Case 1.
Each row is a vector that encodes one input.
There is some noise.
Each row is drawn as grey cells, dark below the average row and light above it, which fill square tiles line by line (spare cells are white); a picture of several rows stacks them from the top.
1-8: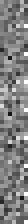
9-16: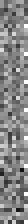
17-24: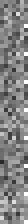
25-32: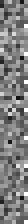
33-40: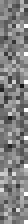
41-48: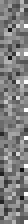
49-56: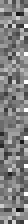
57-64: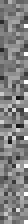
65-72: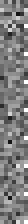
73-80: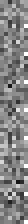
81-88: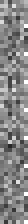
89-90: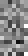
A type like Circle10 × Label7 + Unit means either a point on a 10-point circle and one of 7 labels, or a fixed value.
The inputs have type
Line10.
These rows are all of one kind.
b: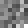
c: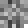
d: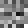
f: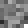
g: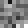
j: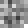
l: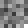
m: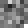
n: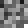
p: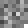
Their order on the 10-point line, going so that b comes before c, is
d, n, m, f, p, b, l, g, j, c.
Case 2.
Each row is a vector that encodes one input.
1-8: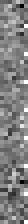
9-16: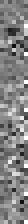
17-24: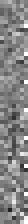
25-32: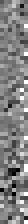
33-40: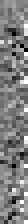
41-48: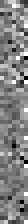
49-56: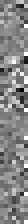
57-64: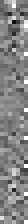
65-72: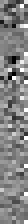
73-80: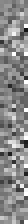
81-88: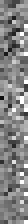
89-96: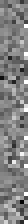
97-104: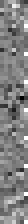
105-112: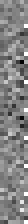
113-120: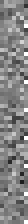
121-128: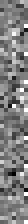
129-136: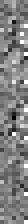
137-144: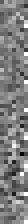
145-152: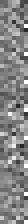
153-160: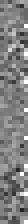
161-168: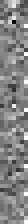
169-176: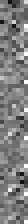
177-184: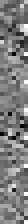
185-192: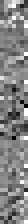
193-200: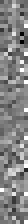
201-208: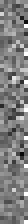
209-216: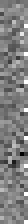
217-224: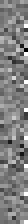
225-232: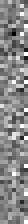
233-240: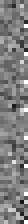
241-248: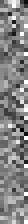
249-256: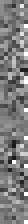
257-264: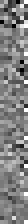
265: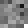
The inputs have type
Line13 × Line13.
